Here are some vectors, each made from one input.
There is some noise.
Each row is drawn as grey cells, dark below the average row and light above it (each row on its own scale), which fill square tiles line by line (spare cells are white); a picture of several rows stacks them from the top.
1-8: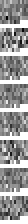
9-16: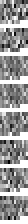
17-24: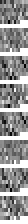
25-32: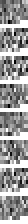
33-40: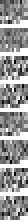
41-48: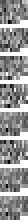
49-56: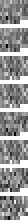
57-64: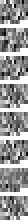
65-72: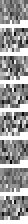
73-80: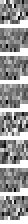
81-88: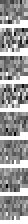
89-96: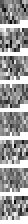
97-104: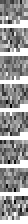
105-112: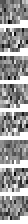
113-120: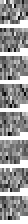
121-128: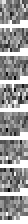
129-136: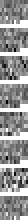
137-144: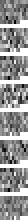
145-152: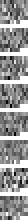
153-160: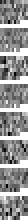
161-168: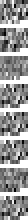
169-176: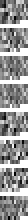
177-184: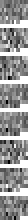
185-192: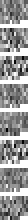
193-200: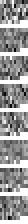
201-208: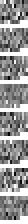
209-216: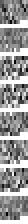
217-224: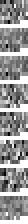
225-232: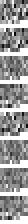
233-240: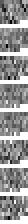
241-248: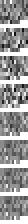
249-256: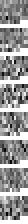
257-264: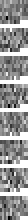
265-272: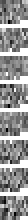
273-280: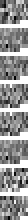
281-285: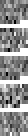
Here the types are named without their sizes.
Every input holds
either a point on a circle and a true/false value, or a fixed value.
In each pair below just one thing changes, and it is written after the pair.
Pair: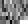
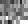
the place on the circle
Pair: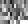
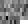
the place on the circle
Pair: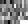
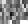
the place on the circle
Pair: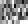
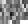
the true/false value
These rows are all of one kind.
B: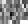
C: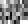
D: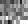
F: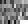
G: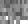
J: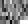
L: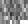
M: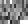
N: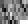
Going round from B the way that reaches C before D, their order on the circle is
B, C, M, J, N, F, D, G, L.
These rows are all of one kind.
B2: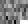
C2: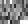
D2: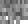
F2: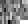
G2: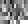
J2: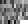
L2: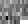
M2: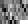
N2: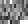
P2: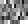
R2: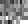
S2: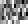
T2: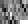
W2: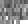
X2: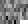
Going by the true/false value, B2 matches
G2, J2, L2 and X2.
